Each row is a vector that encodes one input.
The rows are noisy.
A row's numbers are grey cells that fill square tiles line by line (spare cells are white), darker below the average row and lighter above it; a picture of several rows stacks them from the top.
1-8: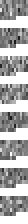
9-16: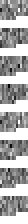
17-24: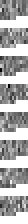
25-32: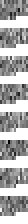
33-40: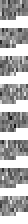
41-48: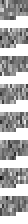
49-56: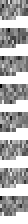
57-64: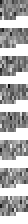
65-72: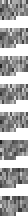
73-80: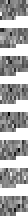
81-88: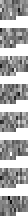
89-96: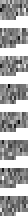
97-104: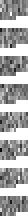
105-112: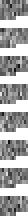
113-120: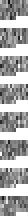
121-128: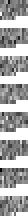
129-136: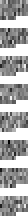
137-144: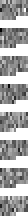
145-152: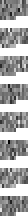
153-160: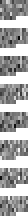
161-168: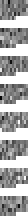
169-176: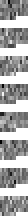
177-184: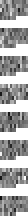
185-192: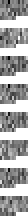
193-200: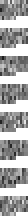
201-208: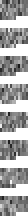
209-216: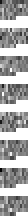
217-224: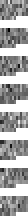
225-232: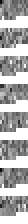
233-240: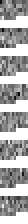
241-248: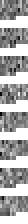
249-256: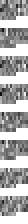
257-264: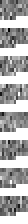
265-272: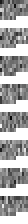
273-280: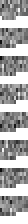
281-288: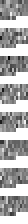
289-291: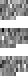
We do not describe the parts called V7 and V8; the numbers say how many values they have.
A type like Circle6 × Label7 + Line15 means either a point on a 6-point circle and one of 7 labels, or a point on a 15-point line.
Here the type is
Bool × V8 + Line11 × V7.
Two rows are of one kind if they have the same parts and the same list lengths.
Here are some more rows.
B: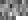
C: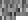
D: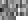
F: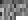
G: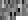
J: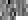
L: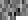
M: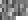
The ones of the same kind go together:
B, C, F, G, J, L, M
D

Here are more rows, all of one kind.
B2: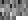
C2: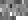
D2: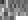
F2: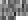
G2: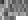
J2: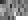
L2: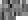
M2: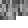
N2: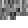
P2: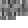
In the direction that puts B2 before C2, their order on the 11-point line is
L2, B2, M2, N2, C2, F2, P2, J2, D2, G2.
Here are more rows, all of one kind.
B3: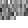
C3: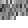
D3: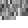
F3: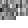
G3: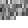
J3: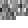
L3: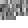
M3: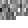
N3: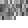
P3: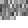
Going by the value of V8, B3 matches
J3 and M3.
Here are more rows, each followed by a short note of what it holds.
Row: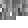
a point on an 11-point line and a value of V7
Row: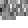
a true/false value and a value of V8
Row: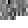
a point on an 11-point line and a value of V7
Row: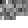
a point on an 11-point line and a value of V7
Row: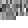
a true/false value and a value of V8
